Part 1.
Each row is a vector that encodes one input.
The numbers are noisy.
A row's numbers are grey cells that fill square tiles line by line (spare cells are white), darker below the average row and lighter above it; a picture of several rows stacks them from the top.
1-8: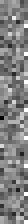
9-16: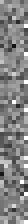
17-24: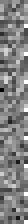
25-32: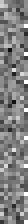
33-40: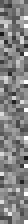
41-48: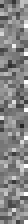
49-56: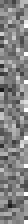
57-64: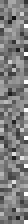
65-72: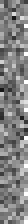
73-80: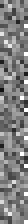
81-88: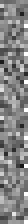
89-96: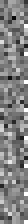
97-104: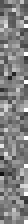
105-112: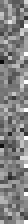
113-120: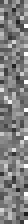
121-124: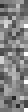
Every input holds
a point on a 9-point line, together with either a fixed value, or three true/false values.
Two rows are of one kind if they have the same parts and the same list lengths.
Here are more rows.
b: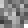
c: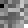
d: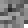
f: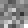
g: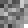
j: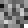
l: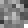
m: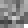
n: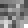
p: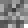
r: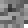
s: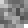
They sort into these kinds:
b, c, f, g, j, l, m, n, s
d, p, r

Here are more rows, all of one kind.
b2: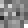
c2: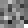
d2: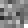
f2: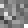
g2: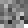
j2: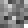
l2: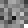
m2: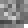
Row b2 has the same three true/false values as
d2 and j2.
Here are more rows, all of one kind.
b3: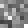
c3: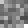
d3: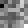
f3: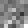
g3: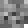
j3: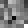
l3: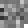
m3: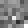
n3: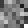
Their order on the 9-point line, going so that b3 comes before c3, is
d3, f3, l3, j3, b3, c3, m3, g3, n3.
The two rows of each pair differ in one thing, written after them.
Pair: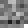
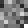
the place on the 9-point line
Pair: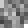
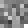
one of the three true/false values
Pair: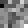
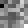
one of the three true/false values
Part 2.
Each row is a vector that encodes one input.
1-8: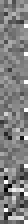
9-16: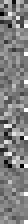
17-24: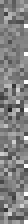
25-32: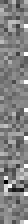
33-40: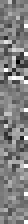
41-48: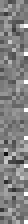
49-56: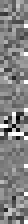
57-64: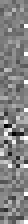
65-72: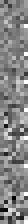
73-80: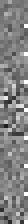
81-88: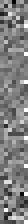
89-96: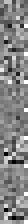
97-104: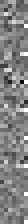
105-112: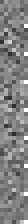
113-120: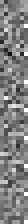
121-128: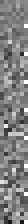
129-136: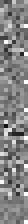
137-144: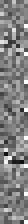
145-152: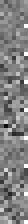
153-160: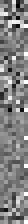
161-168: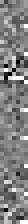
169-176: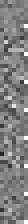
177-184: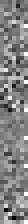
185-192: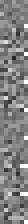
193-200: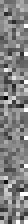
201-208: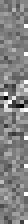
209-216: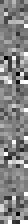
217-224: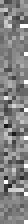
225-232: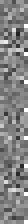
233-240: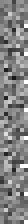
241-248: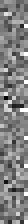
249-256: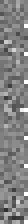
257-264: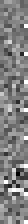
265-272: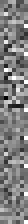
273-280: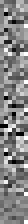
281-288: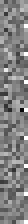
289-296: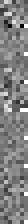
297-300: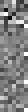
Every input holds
a list of up to two points on a 5-point line.
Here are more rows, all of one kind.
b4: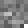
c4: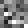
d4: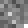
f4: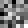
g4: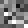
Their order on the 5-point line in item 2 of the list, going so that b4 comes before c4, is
f4, b4, g4, d4, c4.
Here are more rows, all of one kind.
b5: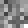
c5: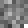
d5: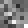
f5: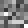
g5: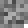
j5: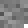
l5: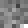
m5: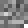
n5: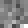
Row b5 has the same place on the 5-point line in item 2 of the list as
g5 and n5.
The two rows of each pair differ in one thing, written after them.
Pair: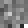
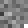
the place on the 5-point line in item 1 of the list
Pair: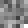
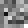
the place on the 5-point line in item 1 of the list
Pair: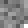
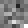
the place on the 5-point line in item 1 of the list
